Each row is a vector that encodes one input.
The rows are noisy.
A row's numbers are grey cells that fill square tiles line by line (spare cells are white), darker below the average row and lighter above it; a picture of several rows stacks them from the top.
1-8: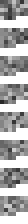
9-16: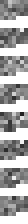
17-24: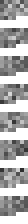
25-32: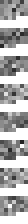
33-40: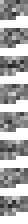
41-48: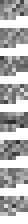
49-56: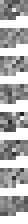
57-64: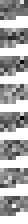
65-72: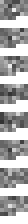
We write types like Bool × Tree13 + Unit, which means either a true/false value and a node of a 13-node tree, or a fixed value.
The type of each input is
Bool × Bool × Bool × Tree9.
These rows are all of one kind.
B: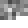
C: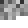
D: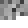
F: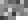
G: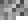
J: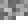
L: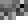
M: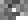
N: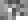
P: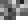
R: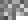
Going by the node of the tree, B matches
C, D, G and N.
